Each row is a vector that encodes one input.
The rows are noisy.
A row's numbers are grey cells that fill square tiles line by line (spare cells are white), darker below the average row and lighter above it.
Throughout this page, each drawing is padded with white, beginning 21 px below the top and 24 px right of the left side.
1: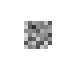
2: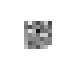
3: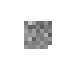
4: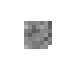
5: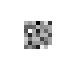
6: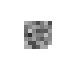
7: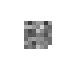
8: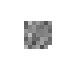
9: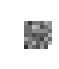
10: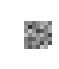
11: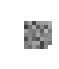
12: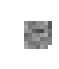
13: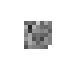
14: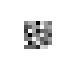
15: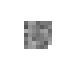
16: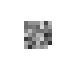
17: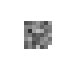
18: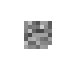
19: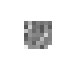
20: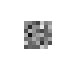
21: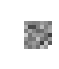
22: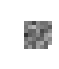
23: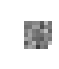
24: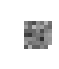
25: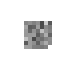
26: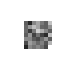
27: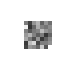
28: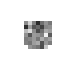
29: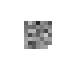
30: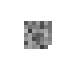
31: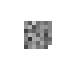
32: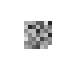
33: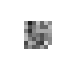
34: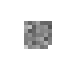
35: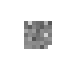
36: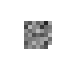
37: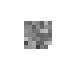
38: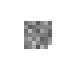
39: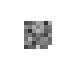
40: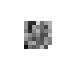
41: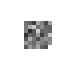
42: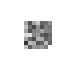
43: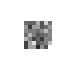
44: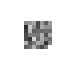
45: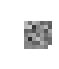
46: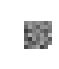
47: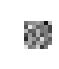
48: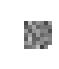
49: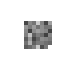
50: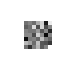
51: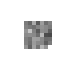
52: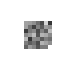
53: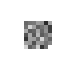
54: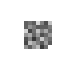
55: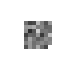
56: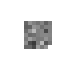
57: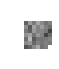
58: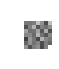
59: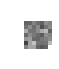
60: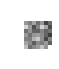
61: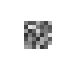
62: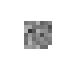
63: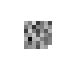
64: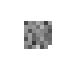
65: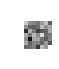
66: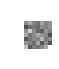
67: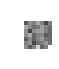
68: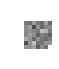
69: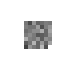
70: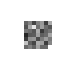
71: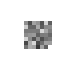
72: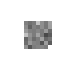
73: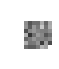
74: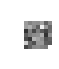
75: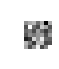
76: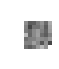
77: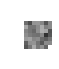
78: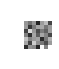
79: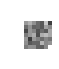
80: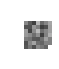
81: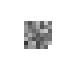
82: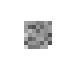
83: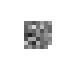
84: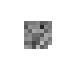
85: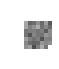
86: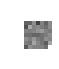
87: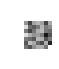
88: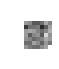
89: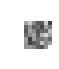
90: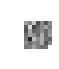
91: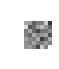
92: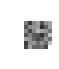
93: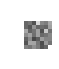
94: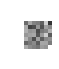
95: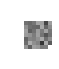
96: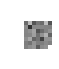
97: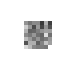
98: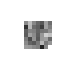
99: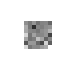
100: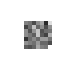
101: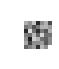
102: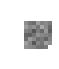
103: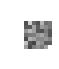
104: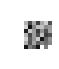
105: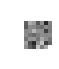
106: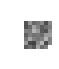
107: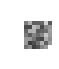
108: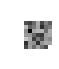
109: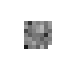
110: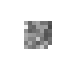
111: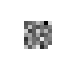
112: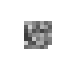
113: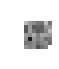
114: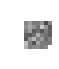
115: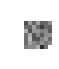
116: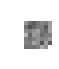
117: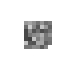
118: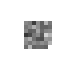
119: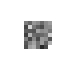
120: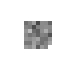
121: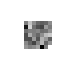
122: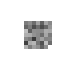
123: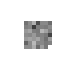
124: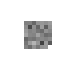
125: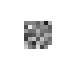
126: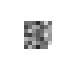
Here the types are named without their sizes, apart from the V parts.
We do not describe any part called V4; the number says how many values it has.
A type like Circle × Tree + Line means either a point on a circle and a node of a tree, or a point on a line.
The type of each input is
List(Bool × Line) × V4.
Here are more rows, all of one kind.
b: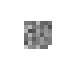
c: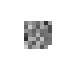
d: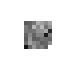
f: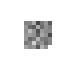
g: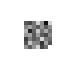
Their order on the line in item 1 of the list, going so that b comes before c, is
f, b, d, c, g.
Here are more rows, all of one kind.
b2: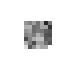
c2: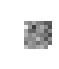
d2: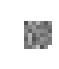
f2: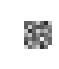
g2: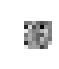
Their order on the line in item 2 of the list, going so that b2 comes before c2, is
g2, f2, b2, d2, c2.
